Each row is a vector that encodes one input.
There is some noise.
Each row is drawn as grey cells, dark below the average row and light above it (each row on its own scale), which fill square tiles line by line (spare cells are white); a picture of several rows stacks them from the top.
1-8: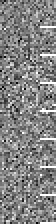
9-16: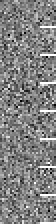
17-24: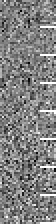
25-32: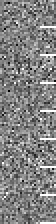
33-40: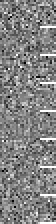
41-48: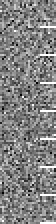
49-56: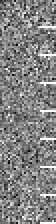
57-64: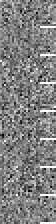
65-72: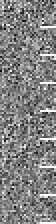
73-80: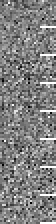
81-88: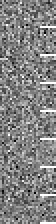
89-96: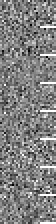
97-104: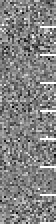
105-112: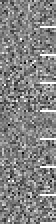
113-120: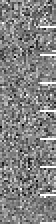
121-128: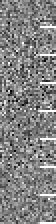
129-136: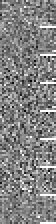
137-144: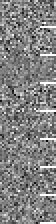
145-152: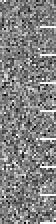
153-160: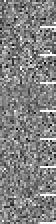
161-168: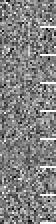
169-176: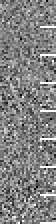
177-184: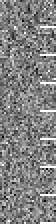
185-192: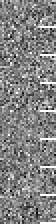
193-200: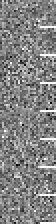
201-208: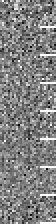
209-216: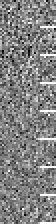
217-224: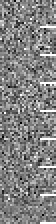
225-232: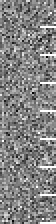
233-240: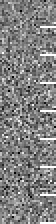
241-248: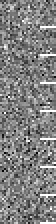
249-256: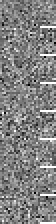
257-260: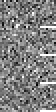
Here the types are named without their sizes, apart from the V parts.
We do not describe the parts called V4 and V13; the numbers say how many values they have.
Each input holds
either a fixed value, or a label and a value of V4, or a true/false value and a value of V13.
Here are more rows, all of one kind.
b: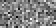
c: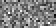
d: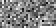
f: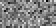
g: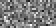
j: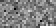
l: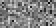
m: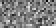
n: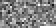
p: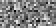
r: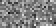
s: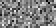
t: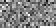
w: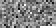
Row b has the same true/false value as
d, n, p and r.
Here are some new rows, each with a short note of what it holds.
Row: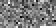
a fixed value
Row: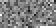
a label and a value of V4
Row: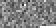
a true/false value and a value of V13
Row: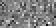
a true/false value and a value of V13
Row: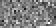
a true/false value and a value of V13
